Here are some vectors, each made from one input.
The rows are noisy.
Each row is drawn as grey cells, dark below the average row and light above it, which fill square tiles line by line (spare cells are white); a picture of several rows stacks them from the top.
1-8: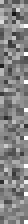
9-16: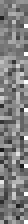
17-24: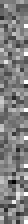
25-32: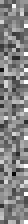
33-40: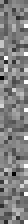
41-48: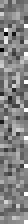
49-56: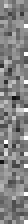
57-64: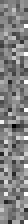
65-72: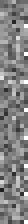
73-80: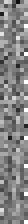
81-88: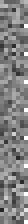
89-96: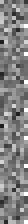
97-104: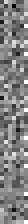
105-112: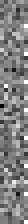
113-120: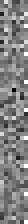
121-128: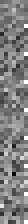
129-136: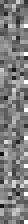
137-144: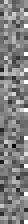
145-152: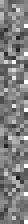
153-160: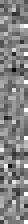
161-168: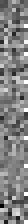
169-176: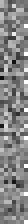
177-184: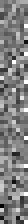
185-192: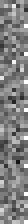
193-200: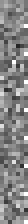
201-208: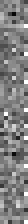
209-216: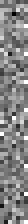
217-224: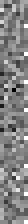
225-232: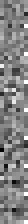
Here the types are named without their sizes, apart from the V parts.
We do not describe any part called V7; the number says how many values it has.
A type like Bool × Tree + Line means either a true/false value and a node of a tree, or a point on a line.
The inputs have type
Bool × Bool × Bool × Bool × Circle + V7.
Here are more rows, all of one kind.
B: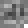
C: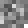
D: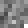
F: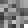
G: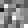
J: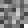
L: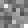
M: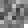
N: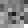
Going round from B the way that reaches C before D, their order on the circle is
B, N, M, C, D, J, F, G, L.
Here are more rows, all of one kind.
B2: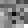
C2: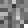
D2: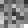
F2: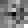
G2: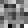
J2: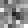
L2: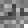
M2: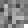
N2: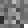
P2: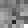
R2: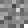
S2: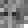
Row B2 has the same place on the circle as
D2 and S2.
